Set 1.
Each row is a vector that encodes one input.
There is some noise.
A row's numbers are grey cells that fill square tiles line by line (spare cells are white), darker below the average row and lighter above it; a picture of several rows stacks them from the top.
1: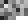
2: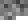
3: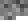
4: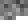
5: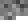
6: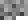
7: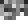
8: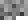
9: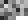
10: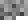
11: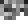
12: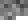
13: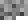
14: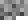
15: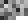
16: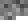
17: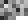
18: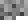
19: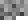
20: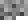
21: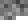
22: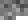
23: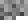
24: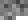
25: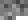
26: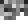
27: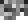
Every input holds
a point on a 4-point line.
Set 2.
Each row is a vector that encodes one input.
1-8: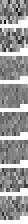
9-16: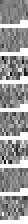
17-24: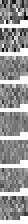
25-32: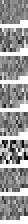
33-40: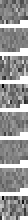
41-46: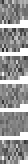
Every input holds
either a fixed value, or a point on each of two 5-point lines.
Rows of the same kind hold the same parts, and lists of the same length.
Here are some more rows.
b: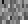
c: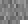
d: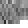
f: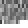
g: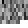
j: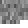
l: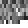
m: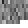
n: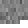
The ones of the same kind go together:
b, c, d, g, j, l, m, n
f

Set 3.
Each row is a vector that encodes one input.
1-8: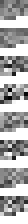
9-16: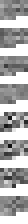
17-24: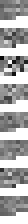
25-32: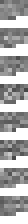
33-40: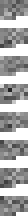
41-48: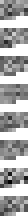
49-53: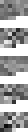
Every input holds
four true/false values.
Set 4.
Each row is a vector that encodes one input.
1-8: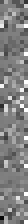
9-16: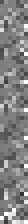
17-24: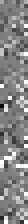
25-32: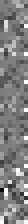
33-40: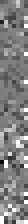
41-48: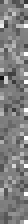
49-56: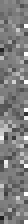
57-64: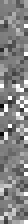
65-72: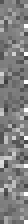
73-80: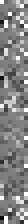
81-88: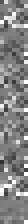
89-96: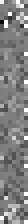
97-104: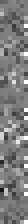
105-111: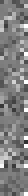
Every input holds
four true/false values.
